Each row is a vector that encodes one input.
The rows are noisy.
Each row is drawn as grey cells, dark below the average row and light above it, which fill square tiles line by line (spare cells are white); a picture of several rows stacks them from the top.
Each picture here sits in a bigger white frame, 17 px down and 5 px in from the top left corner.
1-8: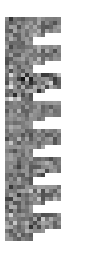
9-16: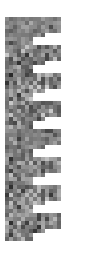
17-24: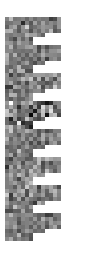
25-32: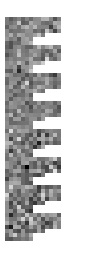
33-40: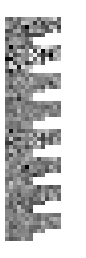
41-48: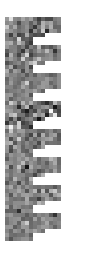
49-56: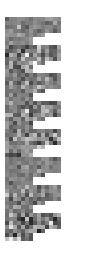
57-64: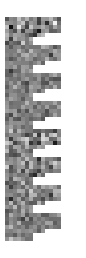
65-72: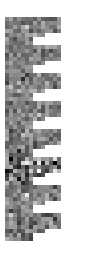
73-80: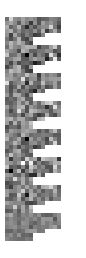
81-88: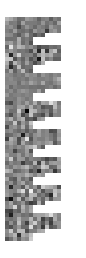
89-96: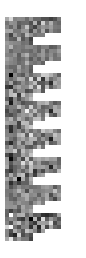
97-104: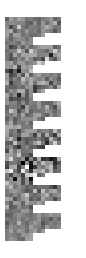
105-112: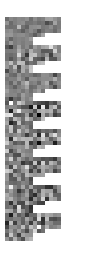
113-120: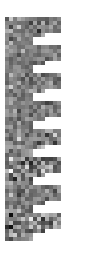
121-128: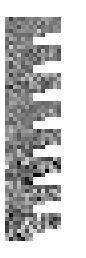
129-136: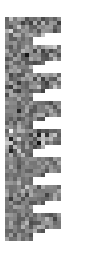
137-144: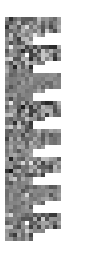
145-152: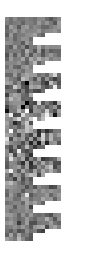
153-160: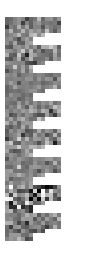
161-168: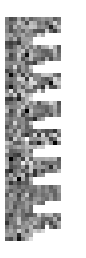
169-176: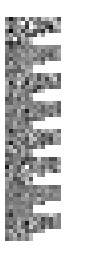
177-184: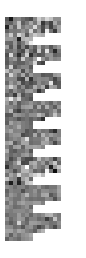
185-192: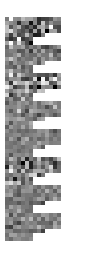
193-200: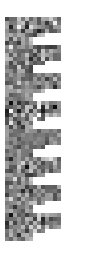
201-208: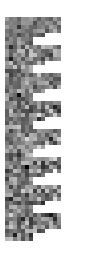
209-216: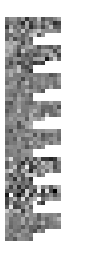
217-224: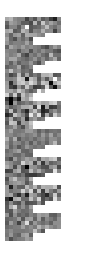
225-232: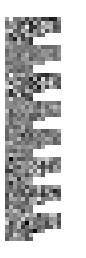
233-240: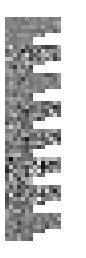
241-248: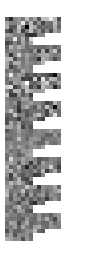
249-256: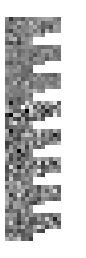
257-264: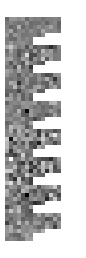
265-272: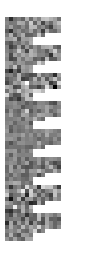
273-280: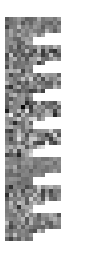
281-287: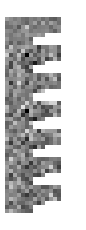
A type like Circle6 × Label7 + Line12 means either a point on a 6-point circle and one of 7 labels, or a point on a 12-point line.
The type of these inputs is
List2(Line11).
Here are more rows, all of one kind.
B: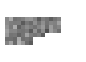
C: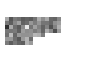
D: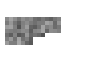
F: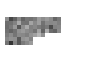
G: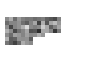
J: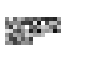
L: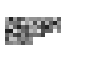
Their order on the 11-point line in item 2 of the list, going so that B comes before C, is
G, D, J, F, B, C, L.
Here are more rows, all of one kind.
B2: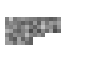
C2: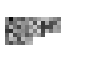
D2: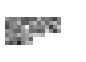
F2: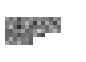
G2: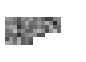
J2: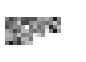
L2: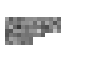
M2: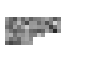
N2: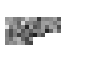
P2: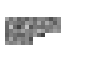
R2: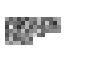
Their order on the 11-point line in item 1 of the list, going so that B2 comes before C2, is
R2, B2, M2, C2, G2, D2, L2, N2, J2, P2, F2.
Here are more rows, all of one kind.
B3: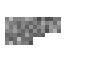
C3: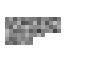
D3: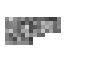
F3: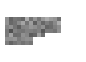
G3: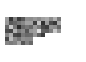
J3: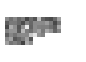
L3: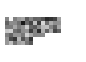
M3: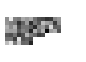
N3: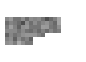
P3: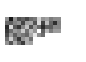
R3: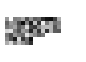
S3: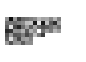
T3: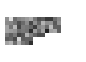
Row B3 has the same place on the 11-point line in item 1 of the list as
M3 and T3.
